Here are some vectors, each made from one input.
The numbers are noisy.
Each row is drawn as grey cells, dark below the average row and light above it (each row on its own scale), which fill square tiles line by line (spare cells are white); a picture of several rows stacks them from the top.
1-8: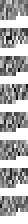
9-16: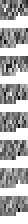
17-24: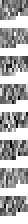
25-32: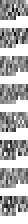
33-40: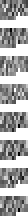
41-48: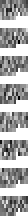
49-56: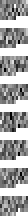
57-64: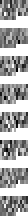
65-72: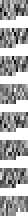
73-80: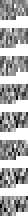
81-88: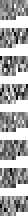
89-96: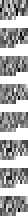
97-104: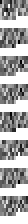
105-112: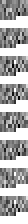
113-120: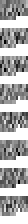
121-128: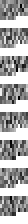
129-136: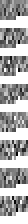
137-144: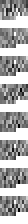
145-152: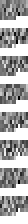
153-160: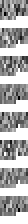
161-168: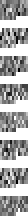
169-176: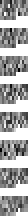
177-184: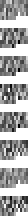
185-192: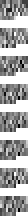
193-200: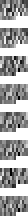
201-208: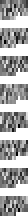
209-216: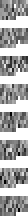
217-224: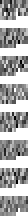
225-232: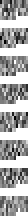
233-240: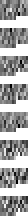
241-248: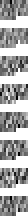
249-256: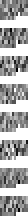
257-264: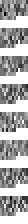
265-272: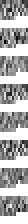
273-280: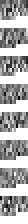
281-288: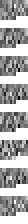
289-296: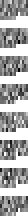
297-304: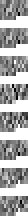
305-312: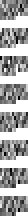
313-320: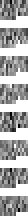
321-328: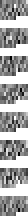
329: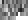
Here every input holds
a node of a 15-node tree and a true/false value.
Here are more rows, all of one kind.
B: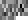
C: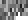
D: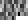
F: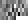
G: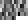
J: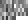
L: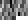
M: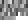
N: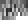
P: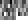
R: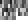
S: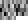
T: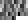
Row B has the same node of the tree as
D, G and T.
